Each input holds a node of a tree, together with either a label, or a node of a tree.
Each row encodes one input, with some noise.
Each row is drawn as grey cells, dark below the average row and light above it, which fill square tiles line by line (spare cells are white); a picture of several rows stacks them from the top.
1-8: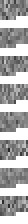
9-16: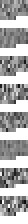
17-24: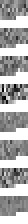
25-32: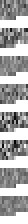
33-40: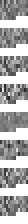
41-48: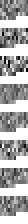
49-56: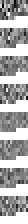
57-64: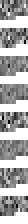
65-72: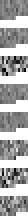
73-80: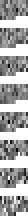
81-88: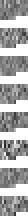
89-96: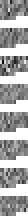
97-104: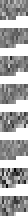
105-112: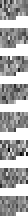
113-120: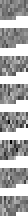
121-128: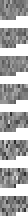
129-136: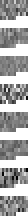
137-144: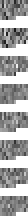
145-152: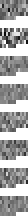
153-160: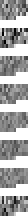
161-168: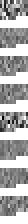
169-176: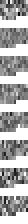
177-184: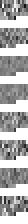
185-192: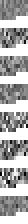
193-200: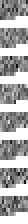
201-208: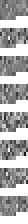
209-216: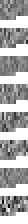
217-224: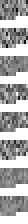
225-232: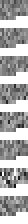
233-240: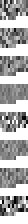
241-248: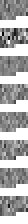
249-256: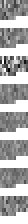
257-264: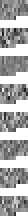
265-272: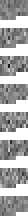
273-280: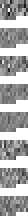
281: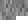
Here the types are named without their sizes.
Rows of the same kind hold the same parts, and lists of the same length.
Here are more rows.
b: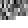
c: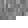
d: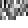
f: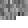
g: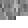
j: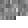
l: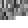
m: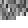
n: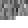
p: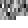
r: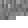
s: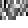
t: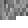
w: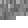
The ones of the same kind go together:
b, c, f, g, j, l, m, r, w
d, n, p, s, t

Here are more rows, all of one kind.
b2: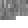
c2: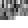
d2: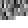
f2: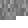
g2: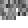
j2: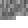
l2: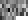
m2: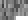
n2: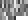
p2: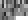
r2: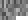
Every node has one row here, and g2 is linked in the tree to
r2.
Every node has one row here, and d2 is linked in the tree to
m2.
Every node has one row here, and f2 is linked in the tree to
b2, c2 and l2.
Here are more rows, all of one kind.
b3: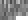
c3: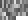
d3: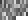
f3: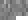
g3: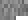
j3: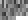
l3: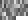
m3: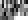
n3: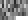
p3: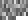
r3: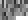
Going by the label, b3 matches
d3, j3 and r3.
